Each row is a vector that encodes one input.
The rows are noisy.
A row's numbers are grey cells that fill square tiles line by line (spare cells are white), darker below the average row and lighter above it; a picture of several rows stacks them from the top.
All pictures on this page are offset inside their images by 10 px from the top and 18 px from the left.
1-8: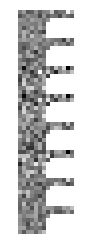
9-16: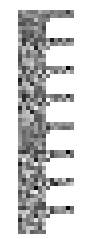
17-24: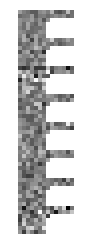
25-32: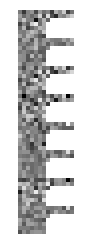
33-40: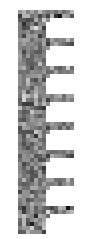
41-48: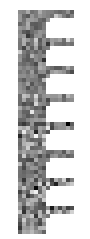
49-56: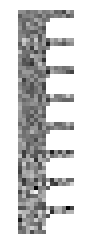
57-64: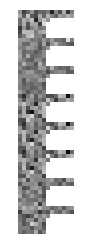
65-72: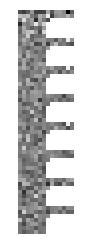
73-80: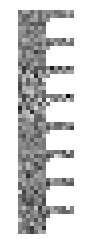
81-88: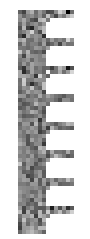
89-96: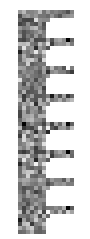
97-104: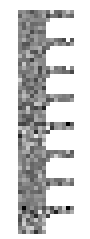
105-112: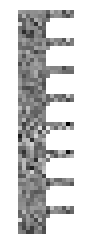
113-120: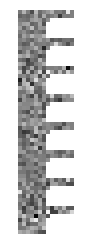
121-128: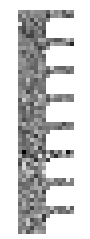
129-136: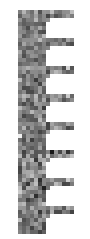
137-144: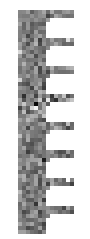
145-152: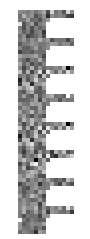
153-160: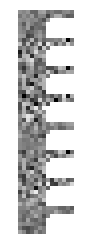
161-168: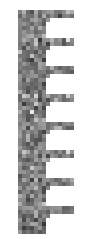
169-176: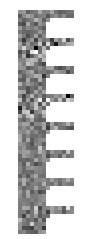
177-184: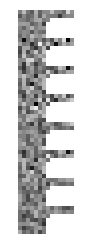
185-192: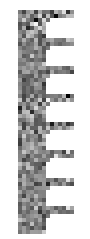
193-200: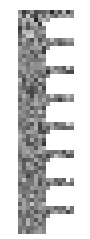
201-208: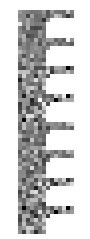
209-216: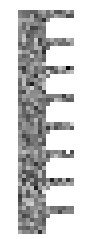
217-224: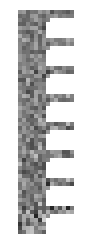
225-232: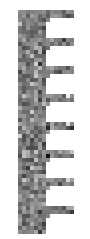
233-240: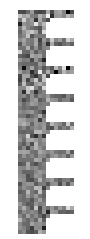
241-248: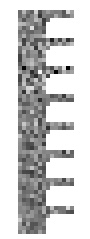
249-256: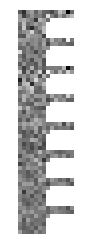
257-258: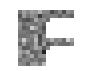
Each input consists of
either one of 6 labels, or a point on each of four 6-point lines.
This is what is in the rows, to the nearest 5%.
About 30% of them hold one of 6 labels. The rest hold a point on each of four 6-point lines.
